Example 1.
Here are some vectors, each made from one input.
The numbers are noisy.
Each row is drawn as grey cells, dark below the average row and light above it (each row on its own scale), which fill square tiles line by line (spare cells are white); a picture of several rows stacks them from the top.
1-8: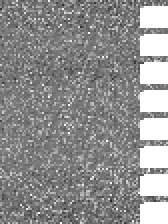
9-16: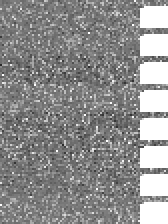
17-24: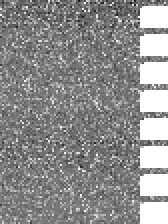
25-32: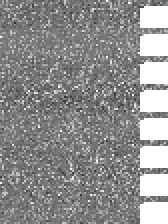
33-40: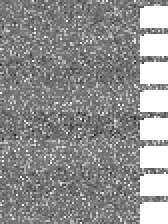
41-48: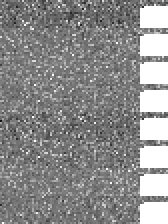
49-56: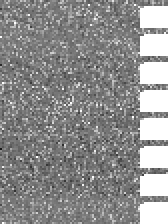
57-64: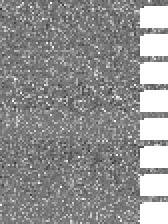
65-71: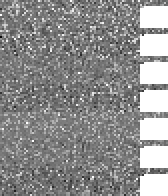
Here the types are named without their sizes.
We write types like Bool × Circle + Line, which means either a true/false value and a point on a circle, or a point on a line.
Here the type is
Tree.
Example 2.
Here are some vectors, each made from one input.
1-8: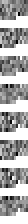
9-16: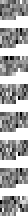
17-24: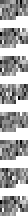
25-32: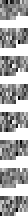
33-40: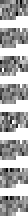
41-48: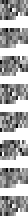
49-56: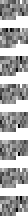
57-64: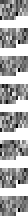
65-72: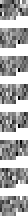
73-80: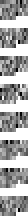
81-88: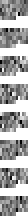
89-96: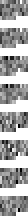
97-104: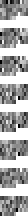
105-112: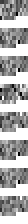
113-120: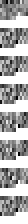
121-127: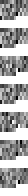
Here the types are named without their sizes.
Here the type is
Line.
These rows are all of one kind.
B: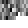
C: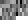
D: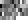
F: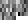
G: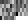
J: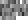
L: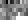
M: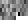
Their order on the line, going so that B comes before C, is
F, M, J, D, L, B, G, C.
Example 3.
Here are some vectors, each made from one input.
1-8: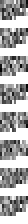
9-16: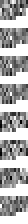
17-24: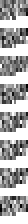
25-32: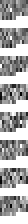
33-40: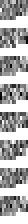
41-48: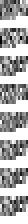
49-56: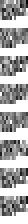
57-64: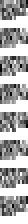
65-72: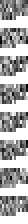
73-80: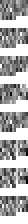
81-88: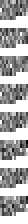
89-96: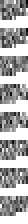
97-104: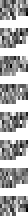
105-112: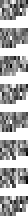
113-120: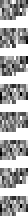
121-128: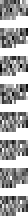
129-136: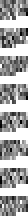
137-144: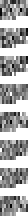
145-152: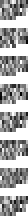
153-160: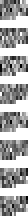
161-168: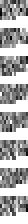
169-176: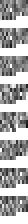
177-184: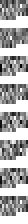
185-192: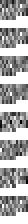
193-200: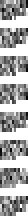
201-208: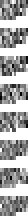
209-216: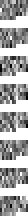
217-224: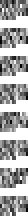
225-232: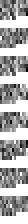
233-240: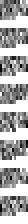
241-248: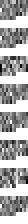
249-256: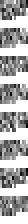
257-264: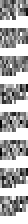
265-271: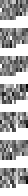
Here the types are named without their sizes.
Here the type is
Line.
